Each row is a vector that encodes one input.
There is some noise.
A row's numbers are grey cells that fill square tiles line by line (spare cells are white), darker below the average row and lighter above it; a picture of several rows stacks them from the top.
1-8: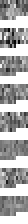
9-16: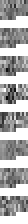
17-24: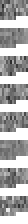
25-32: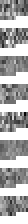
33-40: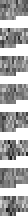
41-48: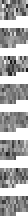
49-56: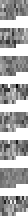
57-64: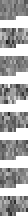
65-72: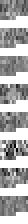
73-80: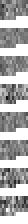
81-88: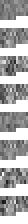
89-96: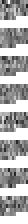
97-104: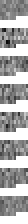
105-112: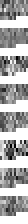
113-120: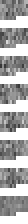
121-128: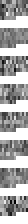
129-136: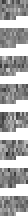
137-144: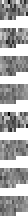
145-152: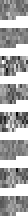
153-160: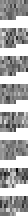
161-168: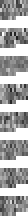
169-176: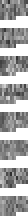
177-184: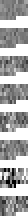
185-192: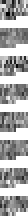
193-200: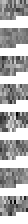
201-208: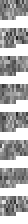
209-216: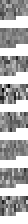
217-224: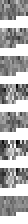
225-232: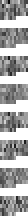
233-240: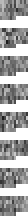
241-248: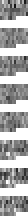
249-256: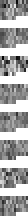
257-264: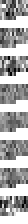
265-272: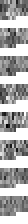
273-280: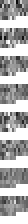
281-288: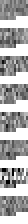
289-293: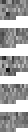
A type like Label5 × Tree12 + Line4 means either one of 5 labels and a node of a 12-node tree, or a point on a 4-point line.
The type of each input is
Bool × Bool × Bool + Unit.
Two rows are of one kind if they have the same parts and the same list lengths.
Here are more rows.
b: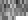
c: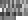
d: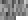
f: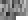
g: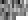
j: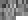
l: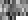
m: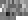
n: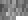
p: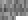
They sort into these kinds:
b, d, f, g, j, l, n, p
c, m

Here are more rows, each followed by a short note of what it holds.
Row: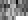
three true/false values
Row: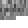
three true/false values
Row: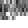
three true/false values
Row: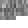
three true/false values
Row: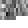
three true/false values
